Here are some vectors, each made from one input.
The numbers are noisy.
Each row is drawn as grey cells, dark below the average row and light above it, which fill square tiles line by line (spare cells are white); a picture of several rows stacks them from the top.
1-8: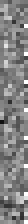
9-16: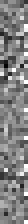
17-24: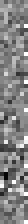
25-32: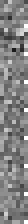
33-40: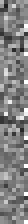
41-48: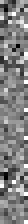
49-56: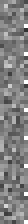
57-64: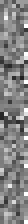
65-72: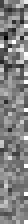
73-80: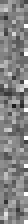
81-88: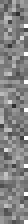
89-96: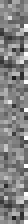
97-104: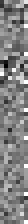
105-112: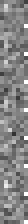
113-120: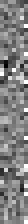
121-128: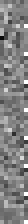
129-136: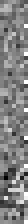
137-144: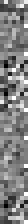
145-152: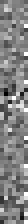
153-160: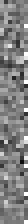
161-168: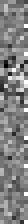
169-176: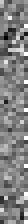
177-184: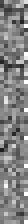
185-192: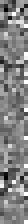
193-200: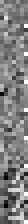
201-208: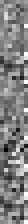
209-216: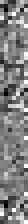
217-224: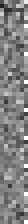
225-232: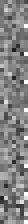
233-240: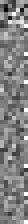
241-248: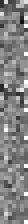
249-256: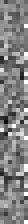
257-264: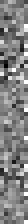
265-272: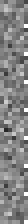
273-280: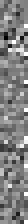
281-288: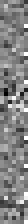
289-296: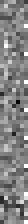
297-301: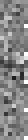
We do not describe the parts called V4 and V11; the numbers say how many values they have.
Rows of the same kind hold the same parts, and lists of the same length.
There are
4 kinds of row.
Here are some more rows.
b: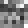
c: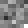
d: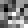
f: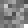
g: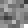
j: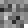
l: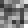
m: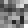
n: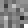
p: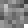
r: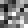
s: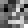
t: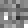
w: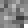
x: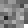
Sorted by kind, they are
b, l, m
c, f, g, p, x
d, r, s
j, n, t, w

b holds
a point on a 6-point line.
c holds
a point on a 9-point line and three true/false values.
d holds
a value of V4.
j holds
a point on a 9-point line and a value of V11.
